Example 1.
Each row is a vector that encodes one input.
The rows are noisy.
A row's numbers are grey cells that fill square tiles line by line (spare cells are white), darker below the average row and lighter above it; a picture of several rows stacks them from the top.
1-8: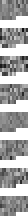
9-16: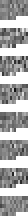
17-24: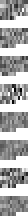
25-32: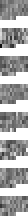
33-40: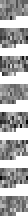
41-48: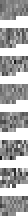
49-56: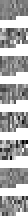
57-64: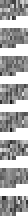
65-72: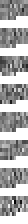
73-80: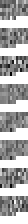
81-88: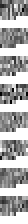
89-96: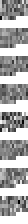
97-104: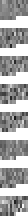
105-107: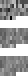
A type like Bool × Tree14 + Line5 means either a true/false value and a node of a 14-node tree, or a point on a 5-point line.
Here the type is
Line4.
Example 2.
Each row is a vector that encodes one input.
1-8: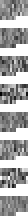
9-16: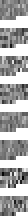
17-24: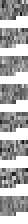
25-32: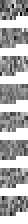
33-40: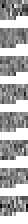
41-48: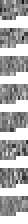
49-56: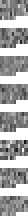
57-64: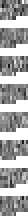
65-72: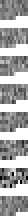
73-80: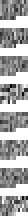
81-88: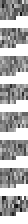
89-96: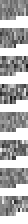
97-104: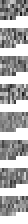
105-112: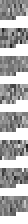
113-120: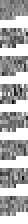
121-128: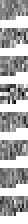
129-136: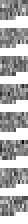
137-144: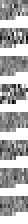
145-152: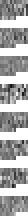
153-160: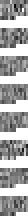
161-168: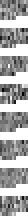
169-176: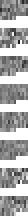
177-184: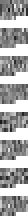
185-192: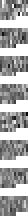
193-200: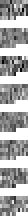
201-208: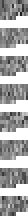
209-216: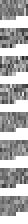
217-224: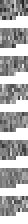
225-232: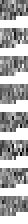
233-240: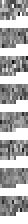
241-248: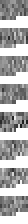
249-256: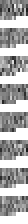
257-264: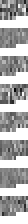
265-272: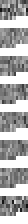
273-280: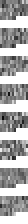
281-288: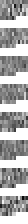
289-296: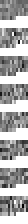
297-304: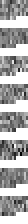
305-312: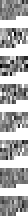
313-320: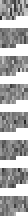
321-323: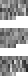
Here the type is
Line3 × Line4 + Unit.
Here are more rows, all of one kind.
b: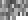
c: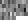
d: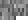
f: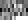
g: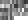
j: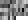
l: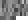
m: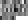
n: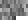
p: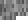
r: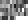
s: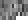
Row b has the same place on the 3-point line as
f and g.
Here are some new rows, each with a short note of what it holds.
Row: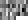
a fixed value
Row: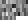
a fixed value
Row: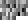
a fixed value
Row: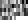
a fixed value
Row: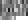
a point on a 3-point line and a point on a 4-point line
